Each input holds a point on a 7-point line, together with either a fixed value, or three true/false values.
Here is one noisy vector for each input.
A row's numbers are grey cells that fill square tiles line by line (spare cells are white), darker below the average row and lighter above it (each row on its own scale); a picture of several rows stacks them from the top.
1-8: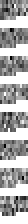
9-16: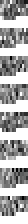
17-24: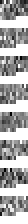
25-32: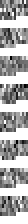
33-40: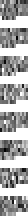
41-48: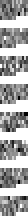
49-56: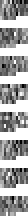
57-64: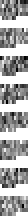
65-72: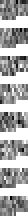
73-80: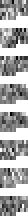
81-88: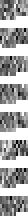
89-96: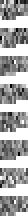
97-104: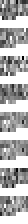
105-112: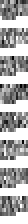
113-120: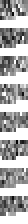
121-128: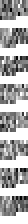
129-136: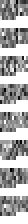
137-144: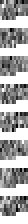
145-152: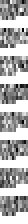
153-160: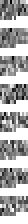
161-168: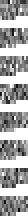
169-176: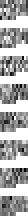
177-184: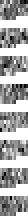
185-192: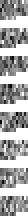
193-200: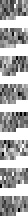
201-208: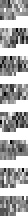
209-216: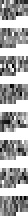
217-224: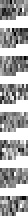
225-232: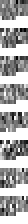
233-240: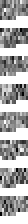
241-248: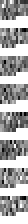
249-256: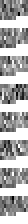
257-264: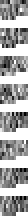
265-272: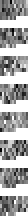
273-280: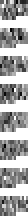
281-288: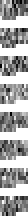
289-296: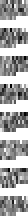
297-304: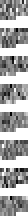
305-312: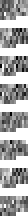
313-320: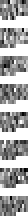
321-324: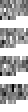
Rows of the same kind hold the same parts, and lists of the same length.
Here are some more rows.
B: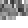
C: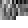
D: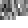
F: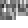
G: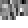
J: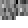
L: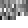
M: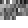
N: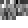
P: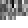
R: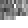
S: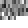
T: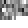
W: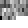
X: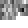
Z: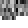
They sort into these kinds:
B, D, F, L, P, R, S, T, W, X
C, G, J, M, N, Z

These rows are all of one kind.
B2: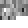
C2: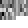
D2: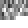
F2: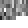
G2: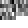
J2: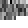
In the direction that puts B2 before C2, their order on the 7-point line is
J2, B2, G2, C2, F2, D2.
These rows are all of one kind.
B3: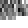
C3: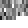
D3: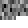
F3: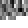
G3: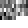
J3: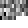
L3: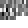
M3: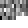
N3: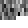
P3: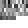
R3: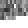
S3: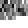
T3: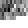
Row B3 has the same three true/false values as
F3, R3, S3 and T3.
